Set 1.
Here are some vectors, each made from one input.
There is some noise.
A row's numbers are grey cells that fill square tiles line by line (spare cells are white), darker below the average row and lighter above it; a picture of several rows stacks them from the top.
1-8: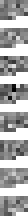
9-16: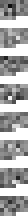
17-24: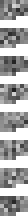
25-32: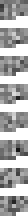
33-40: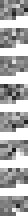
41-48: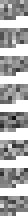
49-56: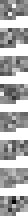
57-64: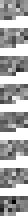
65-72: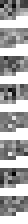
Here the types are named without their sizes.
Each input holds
either a label, or four true/false values.
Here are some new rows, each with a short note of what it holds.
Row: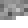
four true/false values
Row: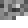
four true/false values
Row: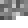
four true/false values
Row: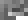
four true/false values
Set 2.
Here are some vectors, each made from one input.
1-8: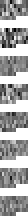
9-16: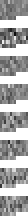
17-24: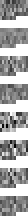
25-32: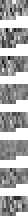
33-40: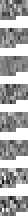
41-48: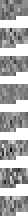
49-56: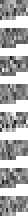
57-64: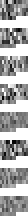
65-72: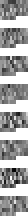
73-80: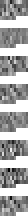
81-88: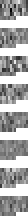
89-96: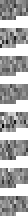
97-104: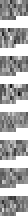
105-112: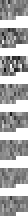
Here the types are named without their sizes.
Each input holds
a point on a line, together with either a fixed value, or three true/false values.
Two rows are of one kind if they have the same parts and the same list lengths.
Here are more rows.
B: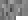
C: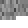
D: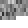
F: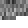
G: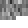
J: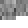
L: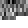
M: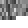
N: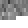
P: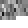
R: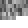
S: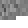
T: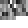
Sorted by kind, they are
B, D, J, M, N, R, S
C, F, G, L, P, T

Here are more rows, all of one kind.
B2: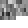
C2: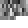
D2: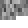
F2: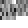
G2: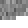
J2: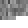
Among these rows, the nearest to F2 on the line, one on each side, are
C2 and J2.
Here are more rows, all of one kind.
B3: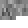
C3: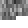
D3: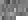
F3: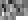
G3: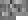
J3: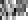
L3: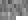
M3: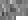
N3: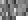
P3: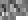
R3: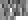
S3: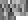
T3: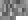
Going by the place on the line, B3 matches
J3, N3, P3 and R3.
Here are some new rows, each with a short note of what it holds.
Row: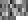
a point on a line
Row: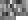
a point on a line and three true/false values
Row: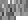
a point on a line and three true/false values
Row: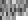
a point on a line and three true/false values
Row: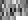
a point on a line
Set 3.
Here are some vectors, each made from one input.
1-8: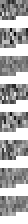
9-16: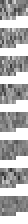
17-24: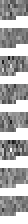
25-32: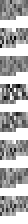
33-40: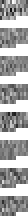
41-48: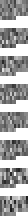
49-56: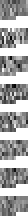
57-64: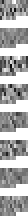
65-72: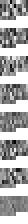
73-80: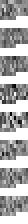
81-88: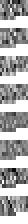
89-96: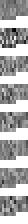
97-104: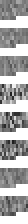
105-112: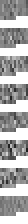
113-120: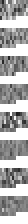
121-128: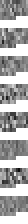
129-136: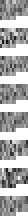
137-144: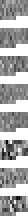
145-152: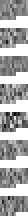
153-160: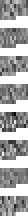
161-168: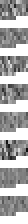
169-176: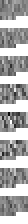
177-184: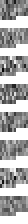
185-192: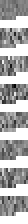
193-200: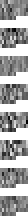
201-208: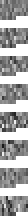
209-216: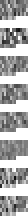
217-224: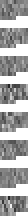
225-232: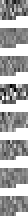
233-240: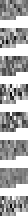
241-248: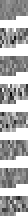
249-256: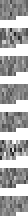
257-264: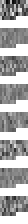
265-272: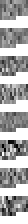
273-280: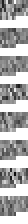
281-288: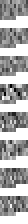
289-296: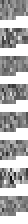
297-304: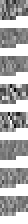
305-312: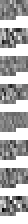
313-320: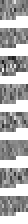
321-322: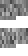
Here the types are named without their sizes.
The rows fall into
2 kinds.
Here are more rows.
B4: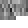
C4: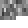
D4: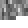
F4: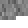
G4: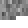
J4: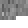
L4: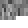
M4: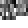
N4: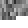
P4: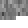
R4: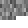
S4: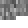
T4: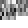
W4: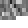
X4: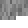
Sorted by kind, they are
B4, D4, L4, R4, W4, X4
C4, F4, G4, J4, M4, N4, P4, S4, T4

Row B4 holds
a point on each of two lines.
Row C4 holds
a point on each of two lines and three true/false values.
